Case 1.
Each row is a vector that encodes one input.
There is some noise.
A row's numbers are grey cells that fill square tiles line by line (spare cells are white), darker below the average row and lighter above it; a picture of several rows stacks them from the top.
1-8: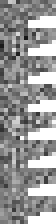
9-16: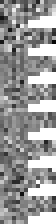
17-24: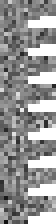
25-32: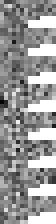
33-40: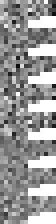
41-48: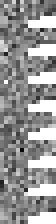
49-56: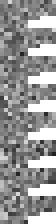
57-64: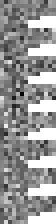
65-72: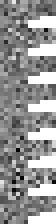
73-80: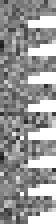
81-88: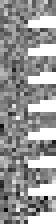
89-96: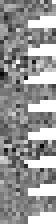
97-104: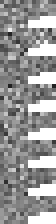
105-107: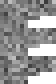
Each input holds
a point on a 9-point line and a true/false value, together with either a fixed value, or a node of an 8-node tree.
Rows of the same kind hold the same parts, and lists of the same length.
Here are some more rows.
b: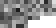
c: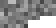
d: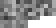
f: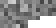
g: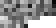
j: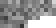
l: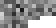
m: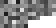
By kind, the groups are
b, d, j
c, f, g, l, m

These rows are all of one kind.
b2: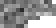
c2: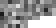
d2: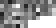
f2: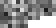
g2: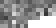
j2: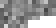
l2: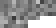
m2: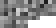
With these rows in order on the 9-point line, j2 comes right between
c2 and g2.
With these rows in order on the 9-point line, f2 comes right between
l2 and m2.
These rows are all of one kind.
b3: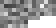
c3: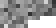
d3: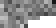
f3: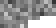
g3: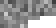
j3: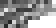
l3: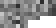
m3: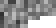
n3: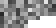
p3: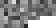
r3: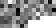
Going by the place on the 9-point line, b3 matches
c3 and d3.
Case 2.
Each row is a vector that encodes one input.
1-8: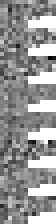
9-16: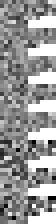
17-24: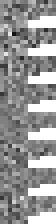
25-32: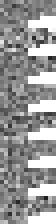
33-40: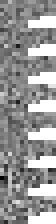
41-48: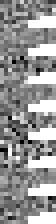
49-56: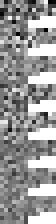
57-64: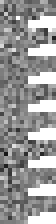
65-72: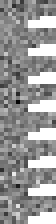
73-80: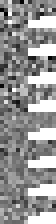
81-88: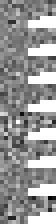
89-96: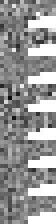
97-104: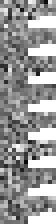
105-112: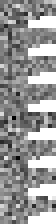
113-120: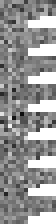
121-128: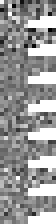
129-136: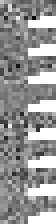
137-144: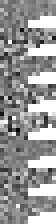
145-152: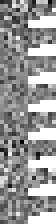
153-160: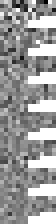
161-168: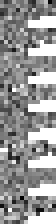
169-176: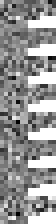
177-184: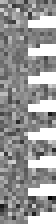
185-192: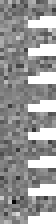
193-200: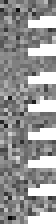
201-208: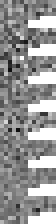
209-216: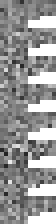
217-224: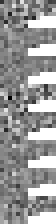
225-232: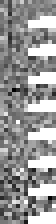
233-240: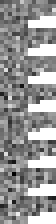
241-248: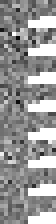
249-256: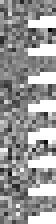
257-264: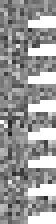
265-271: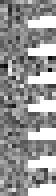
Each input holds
one of 10 labels, together with either one of 10 labels, or four true/false values.
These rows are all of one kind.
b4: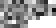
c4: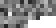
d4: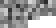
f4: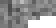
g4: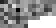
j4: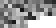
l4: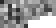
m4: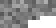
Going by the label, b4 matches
g4 and j4.
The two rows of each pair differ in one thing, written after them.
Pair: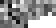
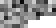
the label
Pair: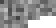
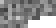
the label
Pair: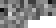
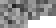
one of the four true/false values
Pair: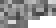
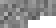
one of the four true/false values
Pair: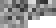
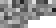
the label
